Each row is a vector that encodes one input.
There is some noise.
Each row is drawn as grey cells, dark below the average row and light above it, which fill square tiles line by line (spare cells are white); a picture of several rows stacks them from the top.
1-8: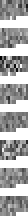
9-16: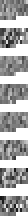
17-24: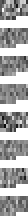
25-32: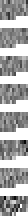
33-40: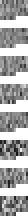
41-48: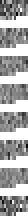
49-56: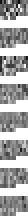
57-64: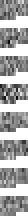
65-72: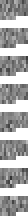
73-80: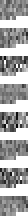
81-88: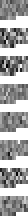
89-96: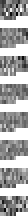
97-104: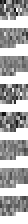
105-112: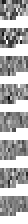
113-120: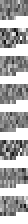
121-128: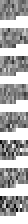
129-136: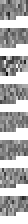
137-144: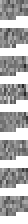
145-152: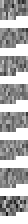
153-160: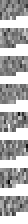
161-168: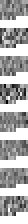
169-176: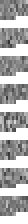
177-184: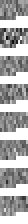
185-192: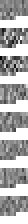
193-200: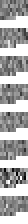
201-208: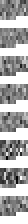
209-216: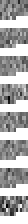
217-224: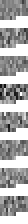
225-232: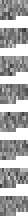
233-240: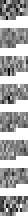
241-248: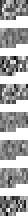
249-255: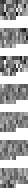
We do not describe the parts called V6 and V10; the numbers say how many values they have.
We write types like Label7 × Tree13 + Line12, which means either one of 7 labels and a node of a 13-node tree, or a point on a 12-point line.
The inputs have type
Label7 × V6 + List2(Bool × V10).
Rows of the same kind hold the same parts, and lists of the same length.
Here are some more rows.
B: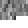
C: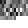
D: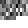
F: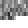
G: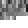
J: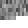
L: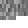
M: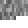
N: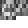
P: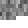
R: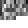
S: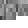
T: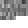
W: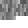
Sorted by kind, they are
B, G, M, P
C, D
F, J, L, S, T, W
N, R

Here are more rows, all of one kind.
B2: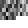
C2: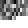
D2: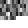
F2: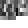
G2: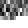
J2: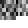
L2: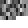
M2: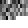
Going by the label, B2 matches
G2 and J2.
